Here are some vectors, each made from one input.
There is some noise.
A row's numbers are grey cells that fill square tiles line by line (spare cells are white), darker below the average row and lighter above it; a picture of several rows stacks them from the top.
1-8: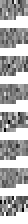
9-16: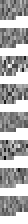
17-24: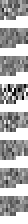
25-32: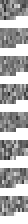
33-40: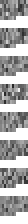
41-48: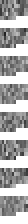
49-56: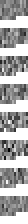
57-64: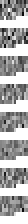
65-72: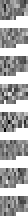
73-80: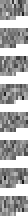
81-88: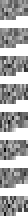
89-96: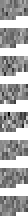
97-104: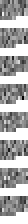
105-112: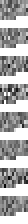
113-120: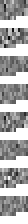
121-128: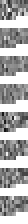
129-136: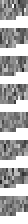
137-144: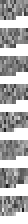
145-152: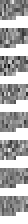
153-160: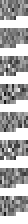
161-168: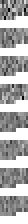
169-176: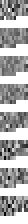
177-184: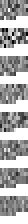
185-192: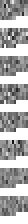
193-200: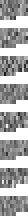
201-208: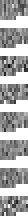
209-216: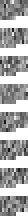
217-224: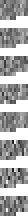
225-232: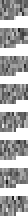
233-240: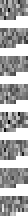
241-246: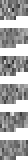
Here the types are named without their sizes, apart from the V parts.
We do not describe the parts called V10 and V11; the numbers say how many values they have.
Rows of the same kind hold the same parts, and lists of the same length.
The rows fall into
3 kinds.
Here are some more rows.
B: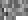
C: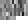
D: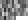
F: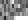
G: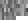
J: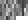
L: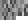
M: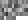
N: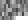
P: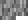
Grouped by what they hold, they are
B, M, P
C, D, F, J, N
G, L

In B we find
a point on a line.
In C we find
a value of V10 and a value of V11.
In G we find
a point on a line and three true/false values.
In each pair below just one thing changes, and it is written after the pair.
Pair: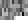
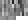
the value of V10
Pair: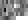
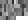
the value of V11
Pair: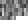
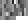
the value of V10
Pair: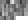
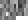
the value of V10
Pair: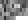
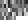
the value of V10
